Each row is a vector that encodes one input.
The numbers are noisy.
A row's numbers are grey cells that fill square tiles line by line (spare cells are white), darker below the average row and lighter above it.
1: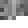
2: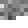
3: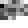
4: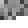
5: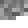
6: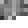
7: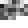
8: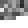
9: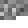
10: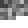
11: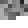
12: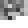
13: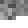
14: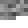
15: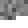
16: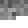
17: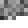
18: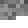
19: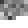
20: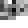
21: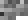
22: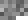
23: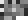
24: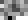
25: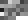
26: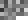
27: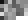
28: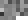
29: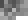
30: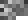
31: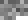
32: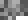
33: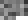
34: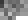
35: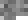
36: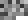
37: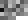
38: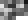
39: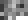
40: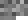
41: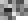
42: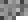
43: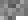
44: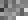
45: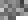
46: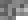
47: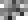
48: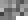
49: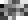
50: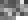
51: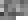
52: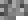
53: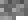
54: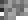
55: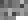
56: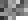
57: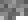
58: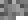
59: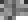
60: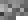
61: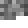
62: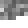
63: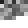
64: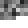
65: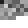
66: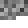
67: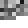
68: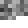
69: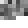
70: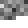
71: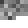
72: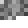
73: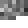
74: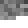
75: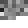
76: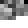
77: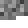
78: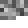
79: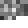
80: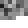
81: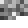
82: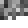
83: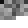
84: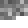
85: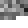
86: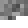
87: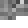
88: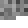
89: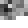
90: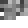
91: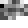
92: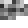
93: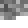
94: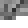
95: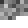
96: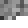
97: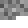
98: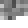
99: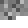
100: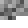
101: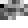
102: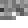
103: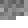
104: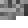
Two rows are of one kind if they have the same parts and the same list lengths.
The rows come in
4 kinds.
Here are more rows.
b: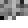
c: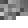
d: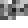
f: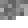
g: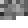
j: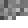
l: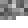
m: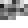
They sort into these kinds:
b, c, j
d, m
f, g
l

